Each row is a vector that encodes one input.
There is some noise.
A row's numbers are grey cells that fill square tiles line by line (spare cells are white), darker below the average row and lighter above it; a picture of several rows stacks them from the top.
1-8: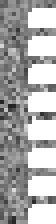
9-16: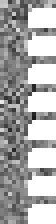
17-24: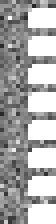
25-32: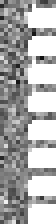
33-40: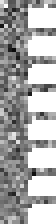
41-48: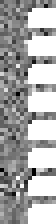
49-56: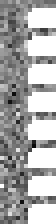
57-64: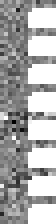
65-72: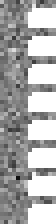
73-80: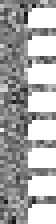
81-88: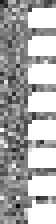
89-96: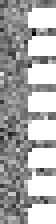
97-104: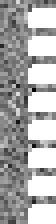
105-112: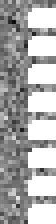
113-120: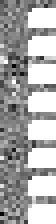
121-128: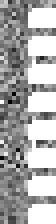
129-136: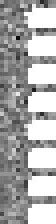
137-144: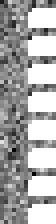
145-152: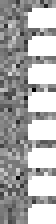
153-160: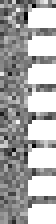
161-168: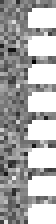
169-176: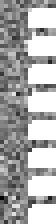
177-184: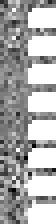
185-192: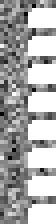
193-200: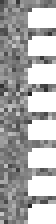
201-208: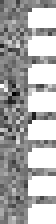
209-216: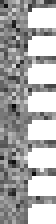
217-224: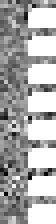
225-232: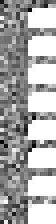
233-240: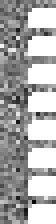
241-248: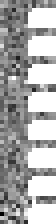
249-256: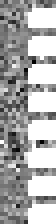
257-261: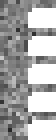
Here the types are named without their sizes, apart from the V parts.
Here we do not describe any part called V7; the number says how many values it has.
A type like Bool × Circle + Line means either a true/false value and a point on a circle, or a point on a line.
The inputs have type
(Line + Tree) × (Line + V7).
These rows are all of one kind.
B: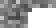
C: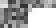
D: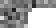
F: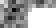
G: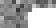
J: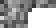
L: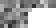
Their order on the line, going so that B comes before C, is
J, G, B, C, L, D, F.
